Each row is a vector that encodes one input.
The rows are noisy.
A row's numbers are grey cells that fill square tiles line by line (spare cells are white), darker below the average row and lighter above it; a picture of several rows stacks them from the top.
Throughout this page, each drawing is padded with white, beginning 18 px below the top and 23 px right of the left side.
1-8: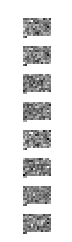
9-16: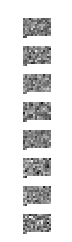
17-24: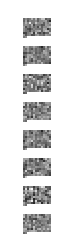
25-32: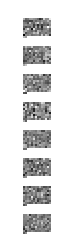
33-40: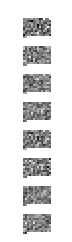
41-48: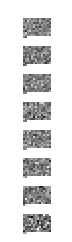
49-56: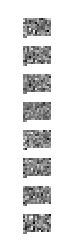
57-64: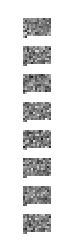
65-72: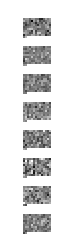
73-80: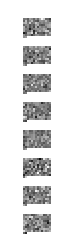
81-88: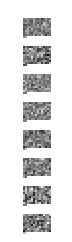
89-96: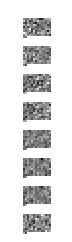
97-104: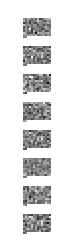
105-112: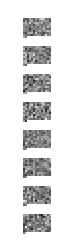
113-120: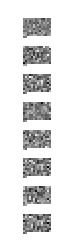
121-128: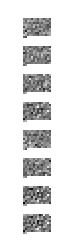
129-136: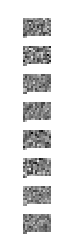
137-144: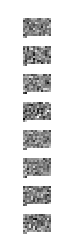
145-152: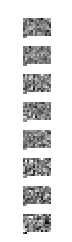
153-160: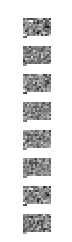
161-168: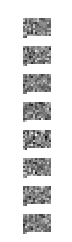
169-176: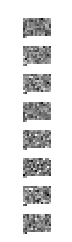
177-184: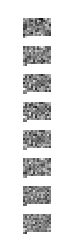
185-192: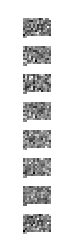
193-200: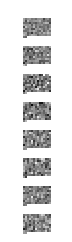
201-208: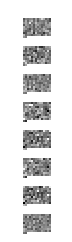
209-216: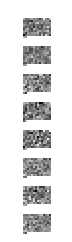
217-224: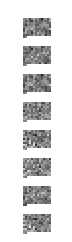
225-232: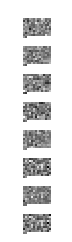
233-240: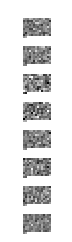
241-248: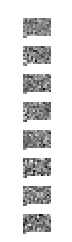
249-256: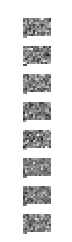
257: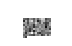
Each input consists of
a point on a 9-point line, together with either a point on a 6-point circle and a true/false value, or a point on a 9-point line.
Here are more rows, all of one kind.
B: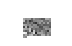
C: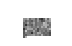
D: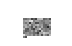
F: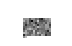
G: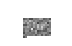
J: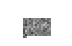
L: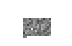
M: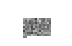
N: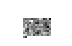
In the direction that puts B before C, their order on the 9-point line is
F, B, C, M, J, L, G, D, N.
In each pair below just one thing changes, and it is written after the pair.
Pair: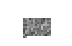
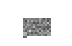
the true/false value
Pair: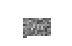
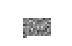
the place on the 6-point circle
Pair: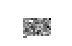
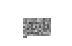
the place on the 9-point line
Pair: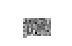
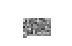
the place on the 6-point circle
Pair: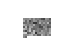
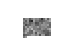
the true/false value
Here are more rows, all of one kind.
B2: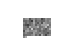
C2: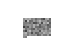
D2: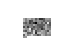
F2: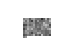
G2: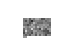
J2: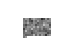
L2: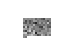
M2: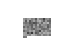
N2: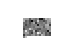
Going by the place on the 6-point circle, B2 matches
D2 and L2.
